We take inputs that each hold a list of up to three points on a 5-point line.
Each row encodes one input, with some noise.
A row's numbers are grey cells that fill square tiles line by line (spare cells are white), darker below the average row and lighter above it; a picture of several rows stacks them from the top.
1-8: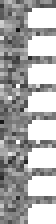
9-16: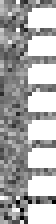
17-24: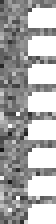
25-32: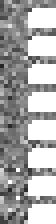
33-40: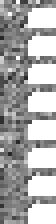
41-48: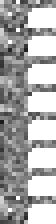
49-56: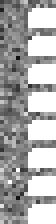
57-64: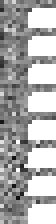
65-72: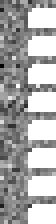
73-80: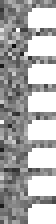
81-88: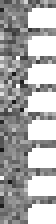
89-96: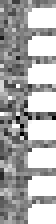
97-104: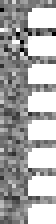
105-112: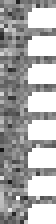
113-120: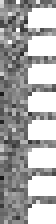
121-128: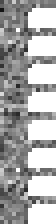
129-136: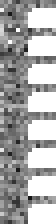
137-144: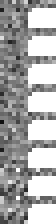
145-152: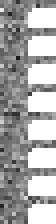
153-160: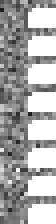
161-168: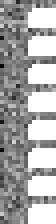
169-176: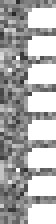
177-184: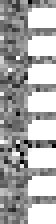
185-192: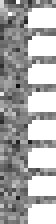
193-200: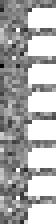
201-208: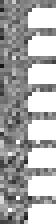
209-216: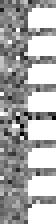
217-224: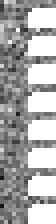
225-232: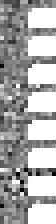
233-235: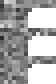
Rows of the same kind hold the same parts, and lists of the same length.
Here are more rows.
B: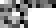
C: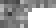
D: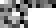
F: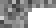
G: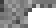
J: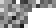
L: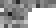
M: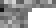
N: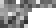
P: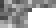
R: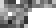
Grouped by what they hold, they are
B, D
C, F, L
G, M, P
J, N, R

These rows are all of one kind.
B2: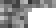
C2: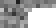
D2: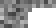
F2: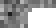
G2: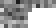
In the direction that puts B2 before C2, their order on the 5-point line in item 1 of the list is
B2, F2, D2, C2, G2.
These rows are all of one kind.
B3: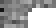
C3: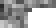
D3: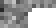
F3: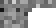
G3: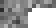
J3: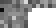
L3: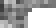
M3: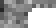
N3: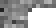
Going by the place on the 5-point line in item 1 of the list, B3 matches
F3 and N3.
